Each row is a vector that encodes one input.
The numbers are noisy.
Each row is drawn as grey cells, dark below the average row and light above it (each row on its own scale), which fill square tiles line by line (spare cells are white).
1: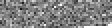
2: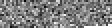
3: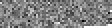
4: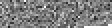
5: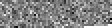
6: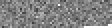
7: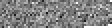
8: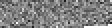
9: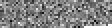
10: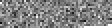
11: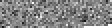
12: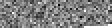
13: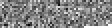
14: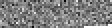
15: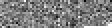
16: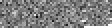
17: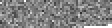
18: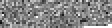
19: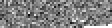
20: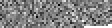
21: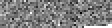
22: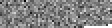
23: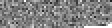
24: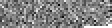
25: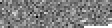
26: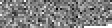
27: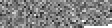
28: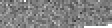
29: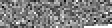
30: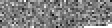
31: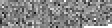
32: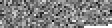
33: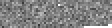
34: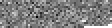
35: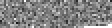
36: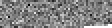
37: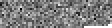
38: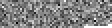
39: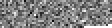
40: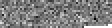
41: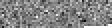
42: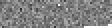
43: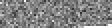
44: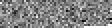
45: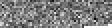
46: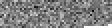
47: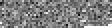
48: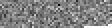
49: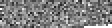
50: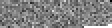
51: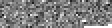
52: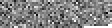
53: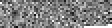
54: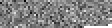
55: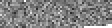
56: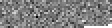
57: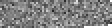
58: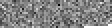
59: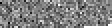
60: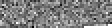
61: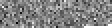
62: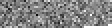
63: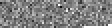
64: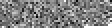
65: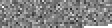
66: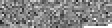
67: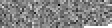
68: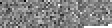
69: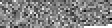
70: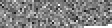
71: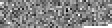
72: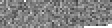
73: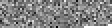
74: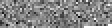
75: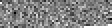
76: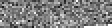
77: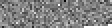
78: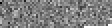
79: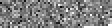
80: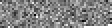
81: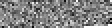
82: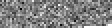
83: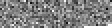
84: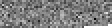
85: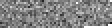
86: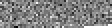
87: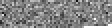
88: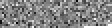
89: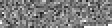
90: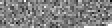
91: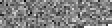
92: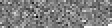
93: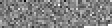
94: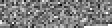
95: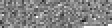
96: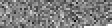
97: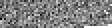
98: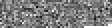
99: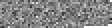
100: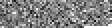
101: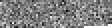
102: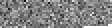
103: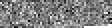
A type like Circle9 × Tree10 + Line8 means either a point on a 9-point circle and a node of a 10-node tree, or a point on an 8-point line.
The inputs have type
Circle6.
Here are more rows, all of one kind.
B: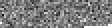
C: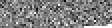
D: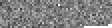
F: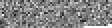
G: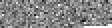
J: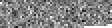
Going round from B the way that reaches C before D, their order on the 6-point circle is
B, C, D, G, F, J.
